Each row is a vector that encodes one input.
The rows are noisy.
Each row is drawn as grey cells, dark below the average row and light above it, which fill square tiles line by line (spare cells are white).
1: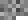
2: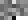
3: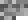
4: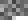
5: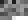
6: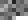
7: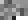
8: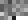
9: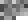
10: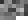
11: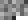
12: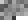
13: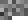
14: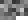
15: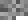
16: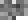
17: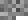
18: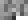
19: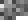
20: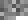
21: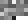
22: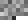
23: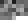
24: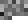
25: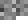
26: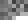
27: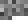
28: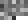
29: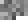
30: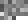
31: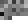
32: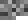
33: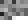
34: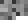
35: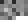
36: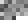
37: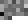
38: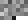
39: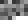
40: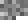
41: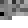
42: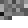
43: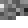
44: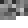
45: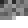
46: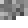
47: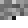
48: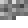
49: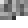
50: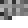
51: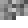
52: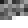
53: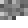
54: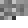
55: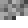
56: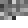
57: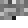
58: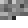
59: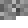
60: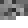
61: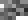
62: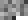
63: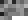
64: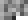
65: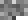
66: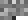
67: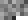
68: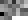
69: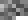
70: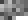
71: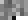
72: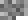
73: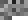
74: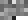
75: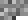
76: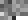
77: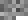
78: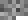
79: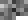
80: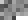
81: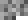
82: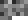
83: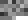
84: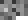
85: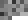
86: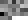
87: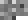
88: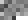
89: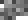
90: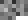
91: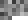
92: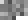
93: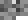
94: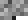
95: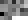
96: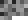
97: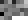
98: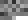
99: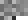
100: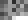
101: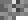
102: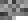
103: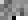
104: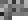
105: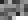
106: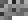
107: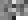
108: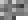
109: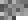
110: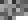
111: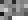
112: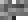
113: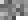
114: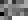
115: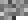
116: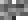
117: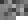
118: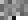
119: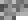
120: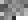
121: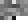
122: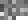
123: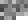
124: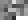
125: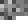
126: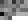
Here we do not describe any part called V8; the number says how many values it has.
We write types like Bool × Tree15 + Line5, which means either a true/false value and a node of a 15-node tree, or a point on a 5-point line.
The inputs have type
(Line4 + Line7) × V8.
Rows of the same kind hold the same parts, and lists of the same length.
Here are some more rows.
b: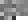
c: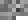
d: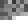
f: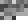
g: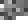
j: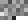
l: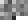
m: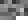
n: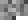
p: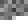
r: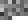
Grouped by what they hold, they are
b, c, f, j, l, n
d, g, m, p, r

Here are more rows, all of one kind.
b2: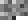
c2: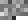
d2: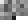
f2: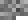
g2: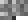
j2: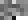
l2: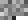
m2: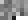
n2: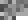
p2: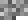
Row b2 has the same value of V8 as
d2 and g2.
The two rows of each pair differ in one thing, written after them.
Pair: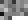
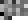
the value of V8
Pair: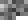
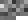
the value of V8
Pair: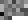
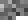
the place on the 7-point line
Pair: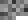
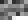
the value of V8
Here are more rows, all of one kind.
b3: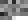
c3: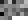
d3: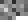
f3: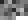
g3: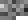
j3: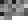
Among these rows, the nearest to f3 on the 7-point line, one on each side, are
d3 and g3.
